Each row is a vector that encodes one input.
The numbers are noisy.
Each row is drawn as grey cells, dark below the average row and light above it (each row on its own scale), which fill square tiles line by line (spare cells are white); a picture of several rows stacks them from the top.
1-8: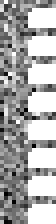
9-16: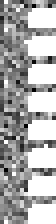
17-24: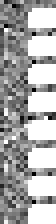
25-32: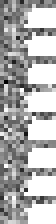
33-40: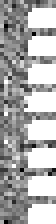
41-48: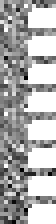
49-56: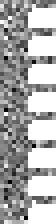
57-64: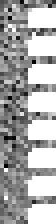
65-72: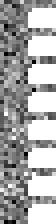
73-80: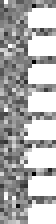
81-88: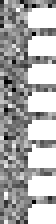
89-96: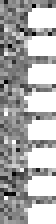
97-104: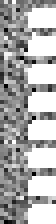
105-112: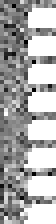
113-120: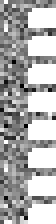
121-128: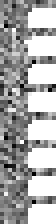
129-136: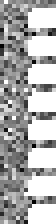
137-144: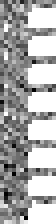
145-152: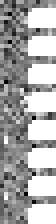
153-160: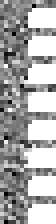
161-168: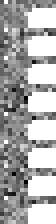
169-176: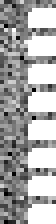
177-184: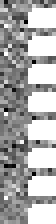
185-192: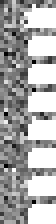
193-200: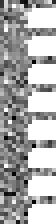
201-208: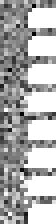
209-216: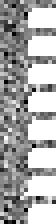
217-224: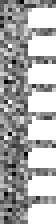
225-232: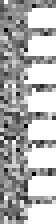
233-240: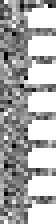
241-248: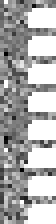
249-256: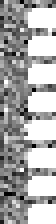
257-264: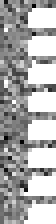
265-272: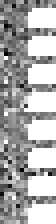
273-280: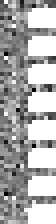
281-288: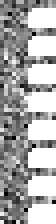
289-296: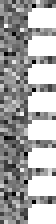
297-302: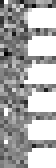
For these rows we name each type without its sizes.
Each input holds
either a node of a tree, or four true/false values.
